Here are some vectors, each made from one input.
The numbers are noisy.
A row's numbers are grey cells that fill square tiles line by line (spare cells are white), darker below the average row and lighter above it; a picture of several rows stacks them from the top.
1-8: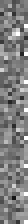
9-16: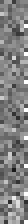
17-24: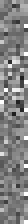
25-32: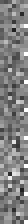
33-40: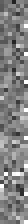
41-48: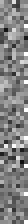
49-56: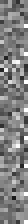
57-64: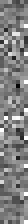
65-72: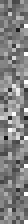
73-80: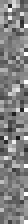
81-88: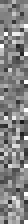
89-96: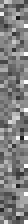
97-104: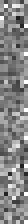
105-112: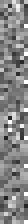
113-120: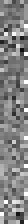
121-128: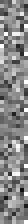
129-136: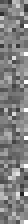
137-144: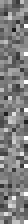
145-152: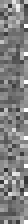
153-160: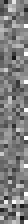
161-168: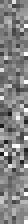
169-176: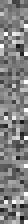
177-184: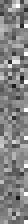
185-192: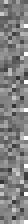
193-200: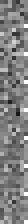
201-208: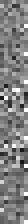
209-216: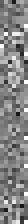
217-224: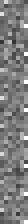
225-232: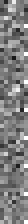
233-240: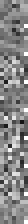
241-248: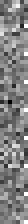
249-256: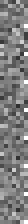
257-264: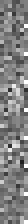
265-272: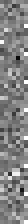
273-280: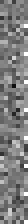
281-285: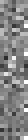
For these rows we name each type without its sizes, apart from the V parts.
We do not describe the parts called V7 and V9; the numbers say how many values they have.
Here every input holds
either a label, or a point on a line and a value of V9, or a true/false value and a value of V7.
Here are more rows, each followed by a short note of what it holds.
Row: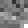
a point on a line and a value of V9
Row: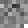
a true/false value and a value of V7
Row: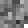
a true/false value and a value of V7
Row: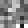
a label
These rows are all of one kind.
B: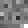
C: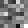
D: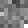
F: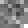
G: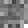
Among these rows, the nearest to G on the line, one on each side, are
B and D.
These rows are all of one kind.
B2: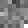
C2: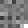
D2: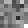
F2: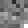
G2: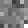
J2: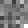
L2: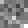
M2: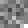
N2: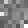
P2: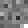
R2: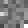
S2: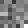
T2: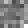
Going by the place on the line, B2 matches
G2, N2, R2 and S2.
